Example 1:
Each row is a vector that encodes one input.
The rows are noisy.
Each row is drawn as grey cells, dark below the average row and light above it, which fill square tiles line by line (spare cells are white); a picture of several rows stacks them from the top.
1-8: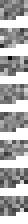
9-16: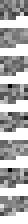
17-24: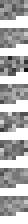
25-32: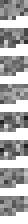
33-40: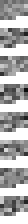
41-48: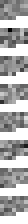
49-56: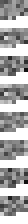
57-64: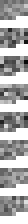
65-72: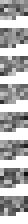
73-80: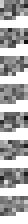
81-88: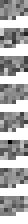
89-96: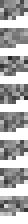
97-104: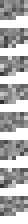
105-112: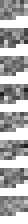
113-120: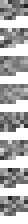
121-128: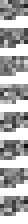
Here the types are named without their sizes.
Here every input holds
either a point on a circle, or a list of points on a line.
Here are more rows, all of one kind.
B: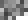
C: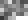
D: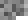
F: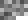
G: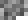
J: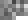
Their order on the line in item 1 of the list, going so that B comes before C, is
B, G, D, J, F, C.
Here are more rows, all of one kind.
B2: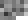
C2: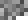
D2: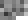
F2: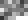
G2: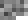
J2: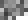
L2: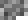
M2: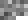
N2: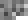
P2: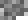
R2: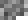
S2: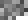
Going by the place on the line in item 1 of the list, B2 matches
D2, G2 and N2.
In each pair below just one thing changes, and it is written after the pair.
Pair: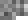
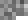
the place on the line in item 2 of the list
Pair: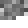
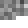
the place on the line in item 1 of the list
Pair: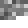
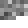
the place on the line in item 2 of the list
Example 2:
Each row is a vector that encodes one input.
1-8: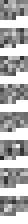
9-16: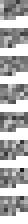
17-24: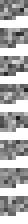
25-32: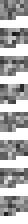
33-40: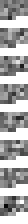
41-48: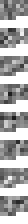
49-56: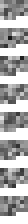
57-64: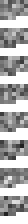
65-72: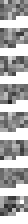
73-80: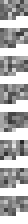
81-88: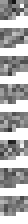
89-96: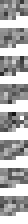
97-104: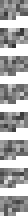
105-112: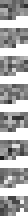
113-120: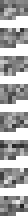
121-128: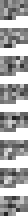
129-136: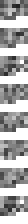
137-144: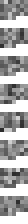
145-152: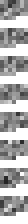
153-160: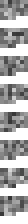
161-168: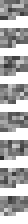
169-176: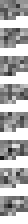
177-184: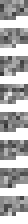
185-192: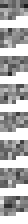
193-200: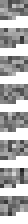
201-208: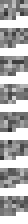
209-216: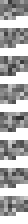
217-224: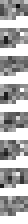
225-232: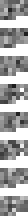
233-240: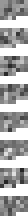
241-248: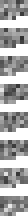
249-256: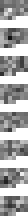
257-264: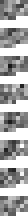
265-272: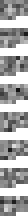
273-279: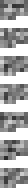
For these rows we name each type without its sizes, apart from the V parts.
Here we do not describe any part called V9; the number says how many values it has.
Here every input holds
a point on a circle, together with either a point on a line, or a value of V9.
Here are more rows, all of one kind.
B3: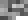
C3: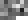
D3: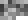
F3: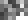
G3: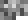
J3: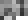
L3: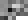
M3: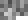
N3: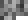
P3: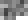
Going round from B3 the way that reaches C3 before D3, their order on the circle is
B3, L3, C3, J3, G3, P3, N3, F3, D3, M3.
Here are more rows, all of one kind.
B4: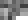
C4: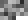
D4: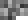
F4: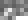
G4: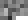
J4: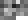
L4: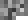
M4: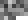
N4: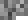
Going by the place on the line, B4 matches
D4 and M4.
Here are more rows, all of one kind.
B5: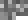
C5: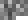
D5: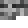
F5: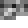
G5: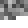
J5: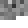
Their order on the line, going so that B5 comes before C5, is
B5, C5, G5, D5, F5, J5.
